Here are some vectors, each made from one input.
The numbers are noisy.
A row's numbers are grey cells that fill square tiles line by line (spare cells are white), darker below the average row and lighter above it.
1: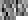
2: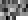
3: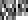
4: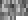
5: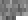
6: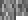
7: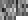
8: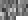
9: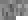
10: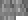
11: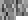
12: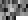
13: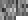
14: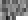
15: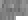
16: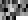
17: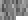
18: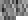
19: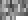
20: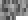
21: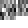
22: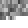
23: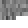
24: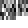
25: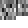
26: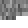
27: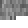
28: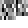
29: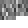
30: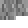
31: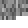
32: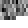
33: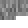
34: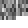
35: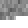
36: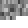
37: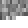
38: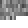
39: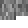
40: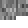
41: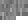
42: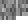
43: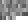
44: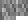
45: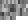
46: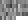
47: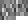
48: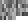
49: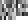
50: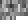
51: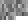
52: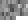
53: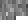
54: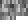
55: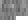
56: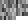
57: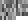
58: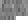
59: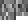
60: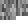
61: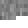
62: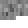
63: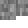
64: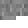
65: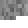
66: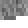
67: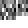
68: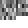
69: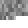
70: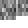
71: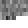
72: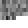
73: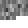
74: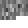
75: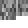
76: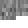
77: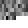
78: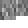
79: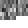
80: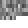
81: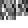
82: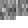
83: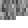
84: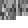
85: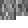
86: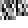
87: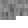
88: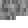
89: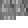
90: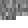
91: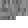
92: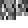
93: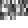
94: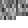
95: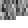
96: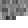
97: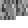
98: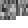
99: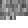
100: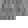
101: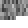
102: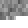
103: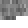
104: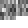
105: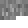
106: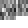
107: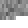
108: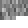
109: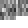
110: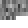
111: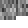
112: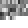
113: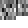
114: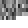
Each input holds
a point on an 11-point line and a true/false value.
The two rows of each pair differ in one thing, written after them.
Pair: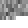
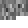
the true/false value
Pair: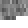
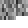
the place on the 11-point line
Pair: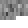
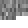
the place on the 11-point line
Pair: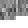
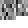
the place on the 11-point line
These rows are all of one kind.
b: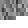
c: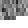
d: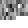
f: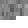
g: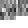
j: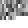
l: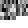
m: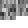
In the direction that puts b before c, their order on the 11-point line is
m, b, c, f, d, j, g, l.
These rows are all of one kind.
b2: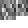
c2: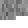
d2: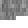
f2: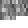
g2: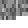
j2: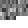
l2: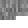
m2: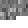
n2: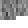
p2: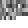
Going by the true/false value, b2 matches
f2, j2, m2 and p2.
